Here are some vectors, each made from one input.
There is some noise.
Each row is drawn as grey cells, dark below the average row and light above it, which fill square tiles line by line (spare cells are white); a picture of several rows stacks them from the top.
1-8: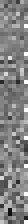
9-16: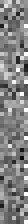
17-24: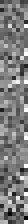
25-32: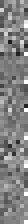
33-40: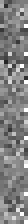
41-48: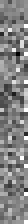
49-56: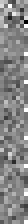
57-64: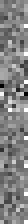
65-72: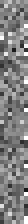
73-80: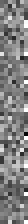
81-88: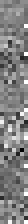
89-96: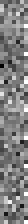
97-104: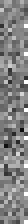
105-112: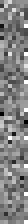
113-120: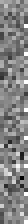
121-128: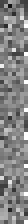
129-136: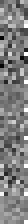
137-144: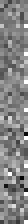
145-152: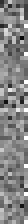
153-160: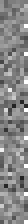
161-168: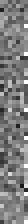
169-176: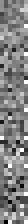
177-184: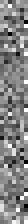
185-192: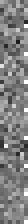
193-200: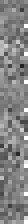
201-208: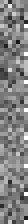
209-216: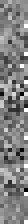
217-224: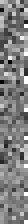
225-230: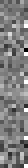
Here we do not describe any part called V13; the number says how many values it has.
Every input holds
either a point on a 4-point line, or a true/false value and a value of V13.
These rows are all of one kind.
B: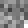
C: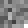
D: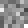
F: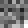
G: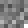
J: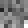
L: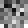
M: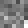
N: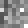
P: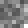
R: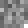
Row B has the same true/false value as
G, J, L and P.
